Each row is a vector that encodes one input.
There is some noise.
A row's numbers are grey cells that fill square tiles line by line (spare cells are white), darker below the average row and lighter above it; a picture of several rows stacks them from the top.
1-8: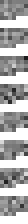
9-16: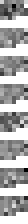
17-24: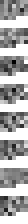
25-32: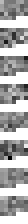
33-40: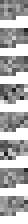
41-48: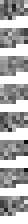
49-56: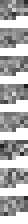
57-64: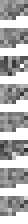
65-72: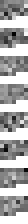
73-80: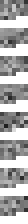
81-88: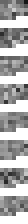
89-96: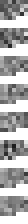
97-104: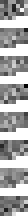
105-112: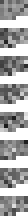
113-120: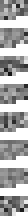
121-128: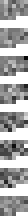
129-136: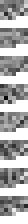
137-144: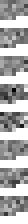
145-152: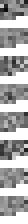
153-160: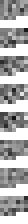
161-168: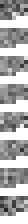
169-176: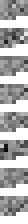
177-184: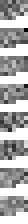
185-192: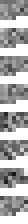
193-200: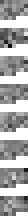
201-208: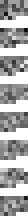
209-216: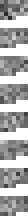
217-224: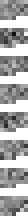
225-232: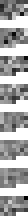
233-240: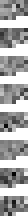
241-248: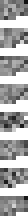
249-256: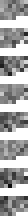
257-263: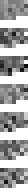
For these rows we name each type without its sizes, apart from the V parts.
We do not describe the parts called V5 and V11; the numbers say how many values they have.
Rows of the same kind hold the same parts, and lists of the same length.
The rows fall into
3 kinds.
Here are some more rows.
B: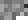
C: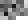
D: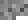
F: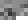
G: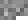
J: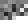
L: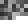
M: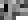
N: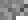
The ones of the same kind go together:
B, D, F, G, N
C, J, L
M

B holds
a true/false value and a value of V11.
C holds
a label and a value of V5.
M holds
a fixed value.
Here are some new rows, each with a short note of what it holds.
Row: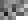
a label and a value of V5
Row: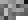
a true/false value and a value of V11
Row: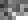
a label and a value of V5
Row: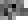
a label and a value of V5
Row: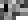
a fixed value
